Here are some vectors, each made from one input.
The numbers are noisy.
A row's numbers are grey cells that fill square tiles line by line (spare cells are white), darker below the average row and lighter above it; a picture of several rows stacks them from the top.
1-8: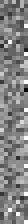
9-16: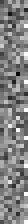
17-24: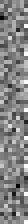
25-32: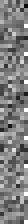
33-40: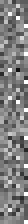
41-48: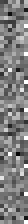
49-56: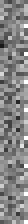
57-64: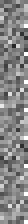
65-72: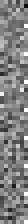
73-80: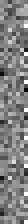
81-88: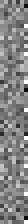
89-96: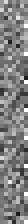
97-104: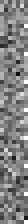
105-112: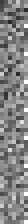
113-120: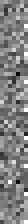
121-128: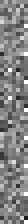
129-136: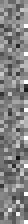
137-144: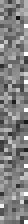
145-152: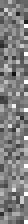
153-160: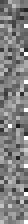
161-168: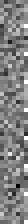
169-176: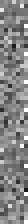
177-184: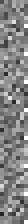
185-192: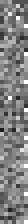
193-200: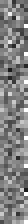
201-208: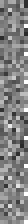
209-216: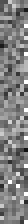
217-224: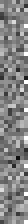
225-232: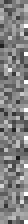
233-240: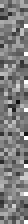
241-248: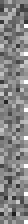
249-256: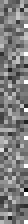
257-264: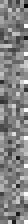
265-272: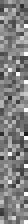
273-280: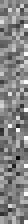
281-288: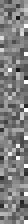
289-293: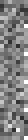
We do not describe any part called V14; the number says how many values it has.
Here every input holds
either a point on an 11-point line, or three true/false values, or a value of V14.
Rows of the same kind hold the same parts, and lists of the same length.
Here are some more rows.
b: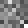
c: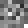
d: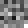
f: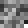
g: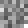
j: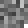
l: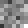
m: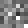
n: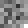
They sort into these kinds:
b, c, d, f, m
g, j
l, n

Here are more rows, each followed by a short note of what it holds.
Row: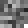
a point on an 11-point line
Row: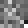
a point on an 11-point line
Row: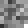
three true/false values
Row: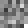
a value of V14
